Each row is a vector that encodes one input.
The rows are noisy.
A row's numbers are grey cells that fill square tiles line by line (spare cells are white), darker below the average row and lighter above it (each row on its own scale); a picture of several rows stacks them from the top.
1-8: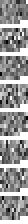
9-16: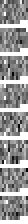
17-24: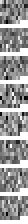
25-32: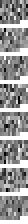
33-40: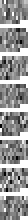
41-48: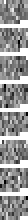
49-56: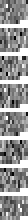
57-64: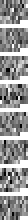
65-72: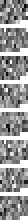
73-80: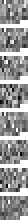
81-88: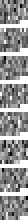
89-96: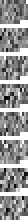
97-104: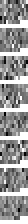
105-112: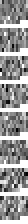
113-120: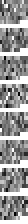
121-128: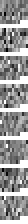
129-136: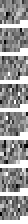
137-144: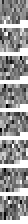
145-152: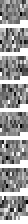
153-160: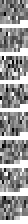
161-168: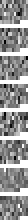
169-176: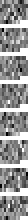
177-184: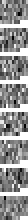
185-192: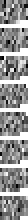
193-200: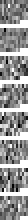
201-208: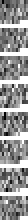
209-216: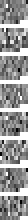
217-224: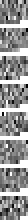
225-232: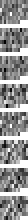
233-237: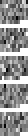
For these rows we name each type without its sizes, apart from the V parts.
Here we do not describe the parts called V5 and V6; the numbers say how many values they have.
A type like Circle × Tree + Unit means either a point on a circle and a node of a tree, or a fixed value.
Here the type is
Bool × ((Label + Tree) × V6 + V5).
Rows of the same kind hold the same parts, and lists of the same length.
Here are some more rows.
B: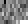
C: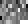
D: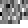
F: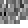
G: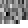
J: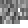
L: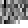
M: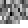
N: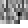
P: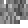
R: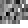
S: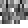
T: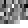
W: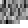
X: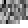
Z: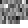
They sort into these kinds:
B, D, F, M, N, P, S, W, X
C, G, J, L, R, T
Z

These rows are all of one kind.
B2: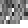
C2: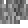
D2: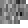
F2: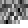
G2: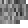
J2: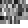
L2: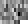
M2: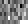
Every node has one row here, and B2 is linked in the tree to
F2.
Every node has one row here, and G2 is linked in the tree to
C2, D2 and M2.
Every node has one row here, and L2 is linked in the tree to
C2 and J2.
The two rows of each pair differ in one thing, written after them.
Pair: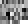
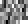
the true/false value
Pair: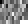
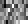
the true/false value
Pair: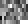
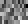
the true/false value
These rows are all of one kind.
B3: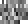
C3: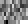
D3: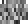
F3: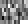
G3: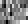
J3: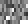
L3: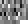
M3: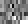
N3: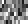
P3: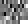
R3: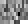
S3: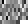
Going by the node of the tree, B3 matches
D3, L3 and S3.
